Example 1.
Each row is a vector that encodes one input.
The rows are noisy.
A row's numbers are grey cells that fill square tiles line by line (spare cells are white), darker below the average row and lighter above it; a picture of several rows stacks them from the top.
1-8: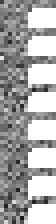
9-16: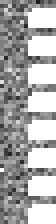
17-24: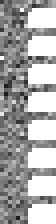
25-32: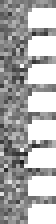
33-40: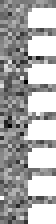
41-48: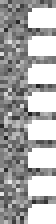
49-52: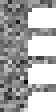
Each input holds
either a point on each of two 3-point lines, or a point on a 7-point line.
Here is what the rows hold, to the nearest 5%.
About 40% of them hold a point on each of two 3-point lines. The rest hold a point on a 7-point line.
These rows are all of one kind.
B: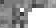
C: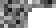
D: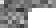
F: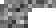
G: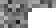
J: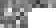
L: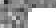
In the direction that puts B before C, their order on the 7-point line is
B, J, L, D, F, G, C.
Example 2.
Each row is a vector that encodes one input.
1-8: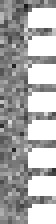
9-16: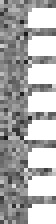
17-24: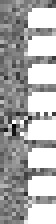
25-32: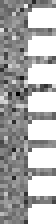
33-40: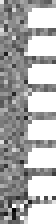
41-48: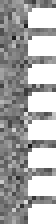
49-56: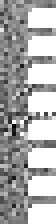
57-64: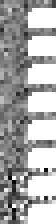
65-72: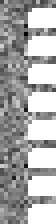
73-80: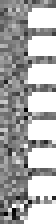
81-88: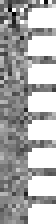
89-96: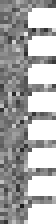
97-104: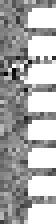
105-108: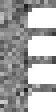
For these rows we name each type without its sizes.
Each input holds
either a point on a circle and three true/false values, or a fixed value.
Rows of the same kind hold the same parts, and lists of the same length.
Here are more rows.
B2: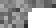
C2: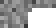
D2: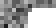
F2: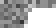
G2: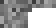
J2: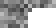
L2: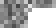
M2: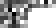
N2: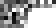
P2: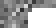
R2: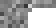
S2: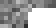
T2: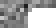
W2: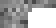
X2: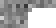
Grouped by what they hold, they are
B2, C2, D2, F2, G2, J2, L2, P2, R2, S2, T2, W2, X2
M2, N2

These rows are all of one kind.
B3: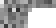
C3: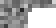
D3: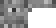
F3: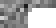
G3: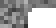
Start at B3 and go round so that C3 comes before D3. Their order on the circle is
B3, C3, G3, D3, F3.
